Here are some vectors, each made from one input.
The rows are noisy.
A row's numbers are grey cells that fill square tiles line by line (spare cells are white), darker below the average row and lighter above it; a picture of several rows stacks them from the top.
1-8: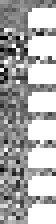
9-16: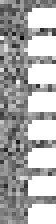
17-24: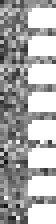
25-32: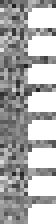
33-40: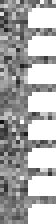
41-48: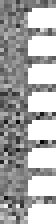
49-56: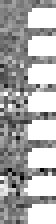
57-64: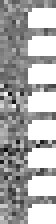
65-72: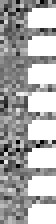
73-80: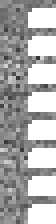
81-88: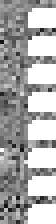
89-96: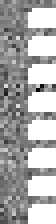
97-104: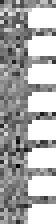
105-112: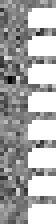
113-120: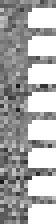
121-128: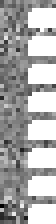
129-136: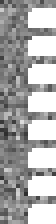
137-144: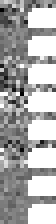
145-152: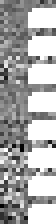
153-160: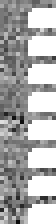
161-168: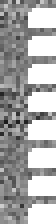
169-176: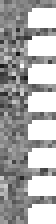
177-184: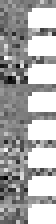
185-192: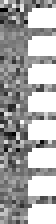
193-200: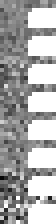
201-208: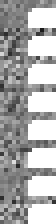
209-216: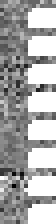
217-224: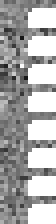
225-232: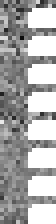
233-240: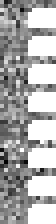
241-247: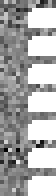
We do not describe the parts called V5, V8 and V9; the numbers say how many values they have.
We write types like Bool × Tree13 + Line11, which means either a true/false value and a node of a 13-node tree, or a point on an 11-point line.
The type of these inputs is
Bool × (Line7 + V8) + Line4 × V5 + V9.
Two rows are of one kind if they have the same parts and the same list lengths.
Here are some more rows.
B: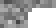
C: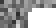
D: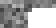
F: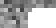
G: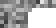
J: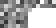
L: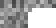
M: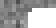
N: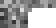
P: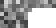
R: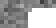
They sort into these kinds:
B, F, M
C, L, P
D, N, R
G, J

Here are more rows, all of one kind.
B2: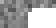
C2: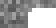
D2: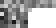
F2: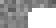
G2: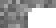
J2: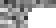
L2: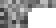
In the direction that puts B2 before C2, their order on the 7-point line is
D2, G2, B2, F2, J2, L2, C2.
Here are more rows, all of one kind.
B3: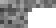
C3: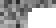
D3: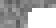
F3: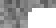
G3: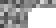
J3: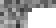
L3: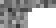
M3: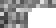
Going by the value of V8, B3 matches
D3 and J3.
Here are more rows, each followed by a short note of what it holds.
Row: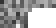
a value of V9
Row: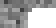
a true/false value and a value of V8
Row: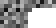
a point on a 7-point line and a true/false value
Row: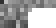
a value of V9
